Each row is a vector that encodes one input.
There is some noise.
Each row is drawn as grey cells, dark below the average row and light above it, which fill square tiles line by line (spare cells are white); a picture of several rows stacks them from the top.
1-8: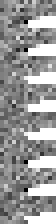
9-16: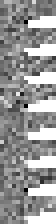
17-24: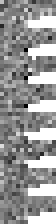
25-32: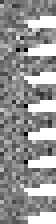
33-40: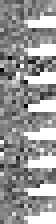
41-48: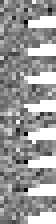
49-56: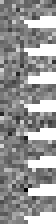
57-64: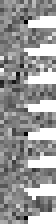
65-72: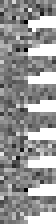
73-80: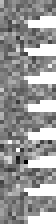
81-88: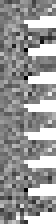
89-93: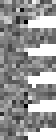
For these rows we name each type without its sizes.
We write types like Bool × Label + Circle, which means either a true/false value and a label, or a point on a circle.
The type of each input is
Circle + Label × Line.
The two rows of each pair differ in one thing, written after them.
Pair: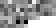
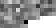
the label
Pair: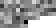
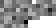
the label
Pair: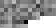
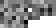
the label
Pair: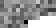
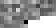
the place on the line
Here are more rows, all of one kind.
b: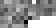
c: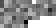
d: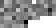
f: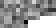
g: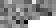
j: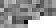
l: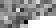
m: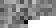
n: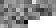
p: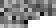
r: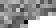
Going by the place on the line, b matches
d and p.
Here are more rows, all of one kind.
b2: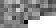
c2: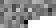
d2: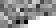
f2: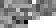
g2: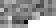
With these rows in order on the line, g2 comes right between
b2 and f2.
